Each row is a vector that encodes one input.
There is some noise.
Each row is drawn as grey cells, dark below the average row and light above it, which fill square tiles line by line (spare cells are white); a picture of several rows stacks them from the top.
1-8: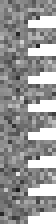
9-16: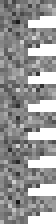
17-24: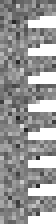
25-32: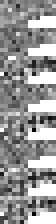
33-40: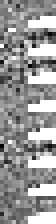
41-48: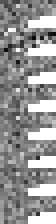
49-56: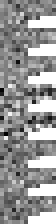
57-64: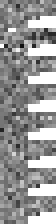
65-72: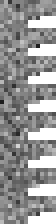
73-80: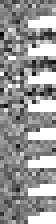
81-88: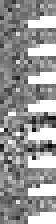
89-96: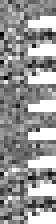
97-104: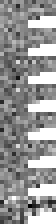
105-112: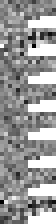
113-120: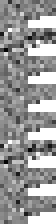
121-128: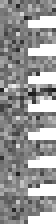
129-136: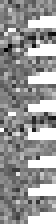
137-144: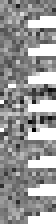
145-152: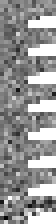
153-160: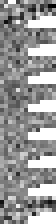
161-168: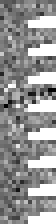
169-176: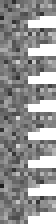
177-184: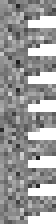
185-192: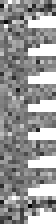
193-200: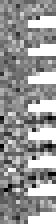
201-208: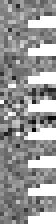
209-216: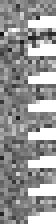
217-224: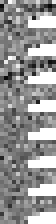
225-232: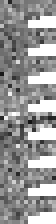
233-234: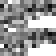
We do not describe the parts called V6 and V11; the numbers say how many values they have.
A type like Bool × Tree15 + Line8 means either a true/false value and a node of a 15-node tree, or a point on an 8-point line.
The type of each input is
Bool × (Line10 + V11) + V6.
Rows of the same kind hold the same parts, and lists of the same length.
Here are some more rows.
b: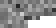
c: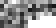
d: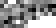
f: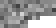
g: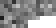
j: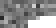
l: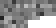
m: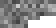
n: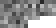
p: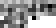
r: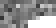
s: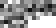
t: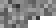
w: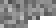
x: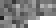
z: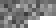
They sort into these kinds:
b, f, g, j, l, r, x, z
c, d, p, s
m, n, t, w

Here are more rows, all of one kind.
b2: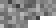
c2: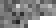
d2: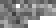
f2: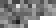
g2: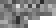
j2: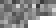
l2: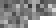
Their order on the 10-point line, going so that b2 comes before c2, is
l2, j2, g2, f2, d2, b2, c2.
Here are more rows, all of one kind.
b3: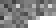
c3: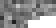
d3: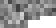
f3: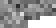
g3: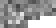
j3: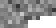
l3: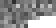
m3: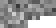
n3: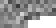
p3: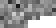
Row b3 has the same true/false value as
c3 and l3.
